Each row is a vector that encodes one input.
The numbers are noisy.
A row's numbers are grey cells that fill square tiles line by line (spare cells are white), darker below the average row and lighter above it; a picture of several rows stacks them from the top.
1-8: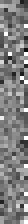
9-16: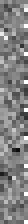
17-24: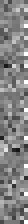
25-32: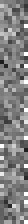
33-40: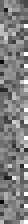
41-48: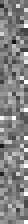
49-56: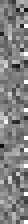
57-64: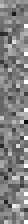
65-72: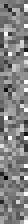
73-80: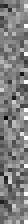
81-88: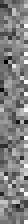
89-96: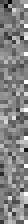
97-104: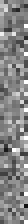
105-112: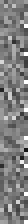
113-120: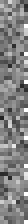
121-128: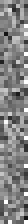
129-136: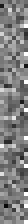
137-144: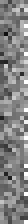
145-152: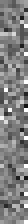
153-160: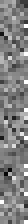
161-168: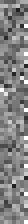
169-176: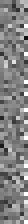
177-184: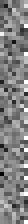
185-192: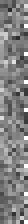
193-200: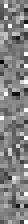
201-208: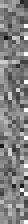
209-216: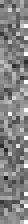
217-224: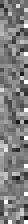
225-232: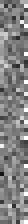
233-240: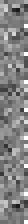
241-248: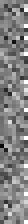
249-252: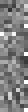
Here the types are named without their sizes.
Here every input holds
a list of points on a circle.
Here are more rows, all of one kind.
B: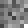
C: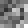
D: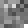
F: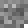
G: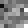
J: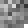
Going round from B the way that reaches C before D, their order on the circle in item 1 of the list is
B, C, G, J, D, F.
